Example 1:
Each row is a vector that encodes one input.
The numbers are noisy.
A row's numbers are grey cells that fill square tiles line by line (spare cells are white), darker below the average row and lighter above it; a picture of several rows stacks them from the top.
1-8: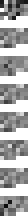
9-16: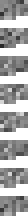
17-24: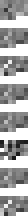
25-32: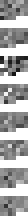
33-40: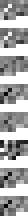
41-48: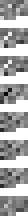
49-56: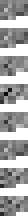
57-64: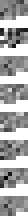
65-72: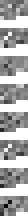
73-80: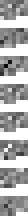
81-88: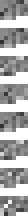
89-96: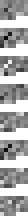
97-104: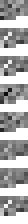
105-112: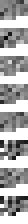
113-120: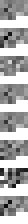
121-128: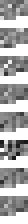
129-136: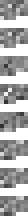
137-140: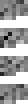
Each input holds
either a fixed value, or three true/false values.
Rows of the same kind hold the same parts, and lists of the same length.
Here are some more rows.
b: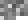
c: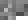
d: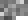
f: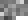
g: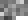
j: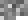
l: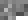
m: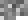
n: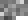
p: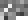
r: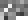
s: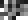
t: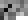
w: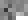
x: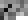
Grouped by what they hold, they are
b, c, d, f, g, j, l, m, n, p, r, t, w, x
s

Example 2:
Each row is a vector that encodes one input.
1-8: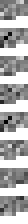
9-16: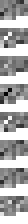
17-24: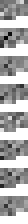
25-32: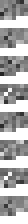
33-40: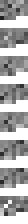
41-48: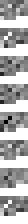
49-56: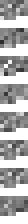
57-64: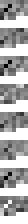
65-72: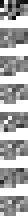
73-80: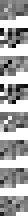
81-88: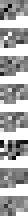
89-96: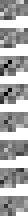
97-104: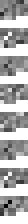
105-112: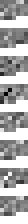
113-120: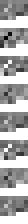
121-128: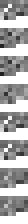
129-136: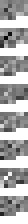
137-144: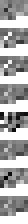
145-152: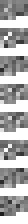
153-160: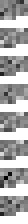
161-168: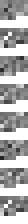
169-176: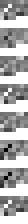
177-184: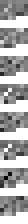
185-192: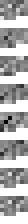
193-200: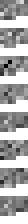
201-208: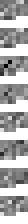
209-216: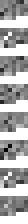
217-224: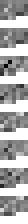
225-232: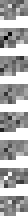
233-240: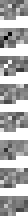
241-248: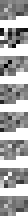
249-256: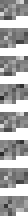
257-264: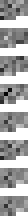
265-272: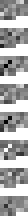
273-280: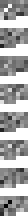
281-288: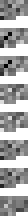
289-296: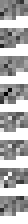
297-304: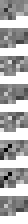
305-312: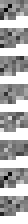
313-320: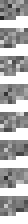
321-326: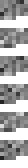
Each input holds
either a fixed value, or three true/false values.
